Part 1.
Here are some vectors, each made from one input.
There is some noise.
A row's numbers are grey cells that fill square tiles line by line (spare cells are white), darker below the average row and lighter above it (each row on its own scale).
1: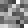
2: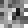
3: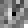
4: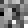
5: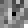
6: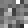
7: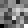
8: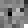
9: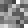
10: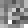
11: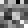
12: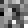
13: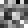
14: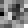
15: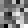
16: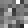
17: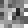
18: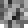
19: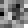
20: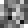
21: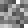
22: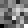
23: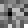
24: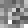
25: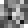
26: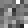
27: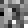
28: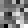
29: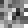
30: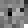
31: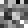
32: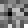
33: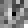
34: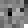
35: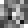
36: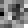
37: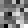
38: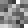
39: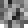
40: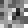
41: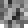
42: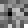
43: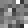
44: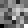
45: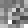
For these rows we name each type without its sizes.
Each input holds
either a label, or three true/false values.
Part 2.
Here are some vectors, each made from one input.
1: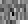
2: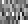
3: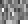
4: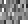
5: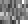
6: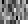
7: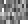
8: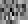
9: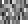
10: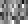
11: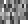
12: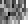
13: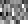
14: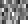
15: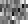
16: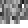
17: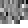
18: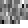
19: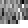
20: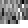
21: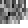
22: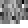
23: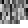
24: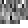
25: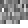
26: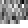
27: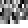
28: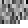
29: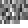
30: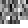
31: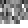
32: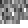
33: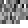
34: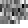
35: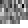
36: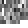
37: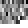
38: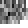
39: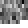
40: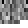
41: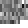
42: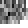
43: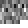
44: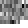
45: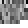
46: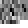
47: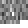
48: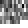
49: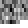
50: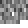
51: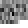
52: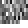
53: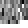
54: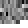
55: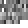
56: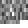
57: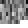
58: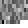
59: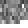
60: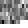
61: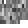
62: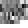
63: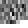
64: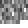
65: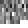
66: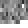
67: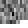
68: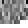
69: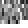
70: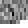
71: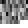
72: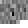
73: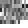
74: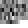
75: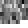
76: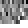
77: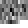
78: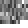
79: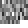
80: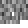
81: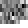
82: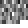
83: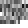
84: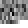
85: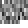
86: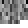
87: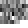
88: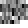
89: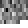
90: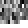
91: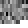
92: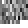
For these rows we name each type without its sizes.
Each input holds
either a fixed value, or a point on each of two lines and a true/false value.
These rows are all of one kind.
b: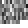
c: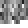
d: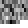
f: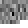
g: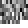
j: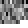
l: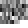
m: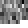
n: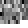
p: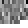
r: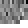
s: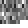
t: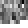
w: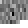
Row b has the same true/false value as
g, l and s.
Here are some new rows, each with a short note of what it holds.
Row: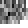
a fixed value
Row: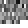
a point on each of two lines and a true/false value
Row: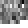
a point on each of two lines and a true/false value
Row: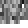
a point on each of two lines and a true/false value
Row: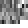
a point on each of two lines and a true/false value
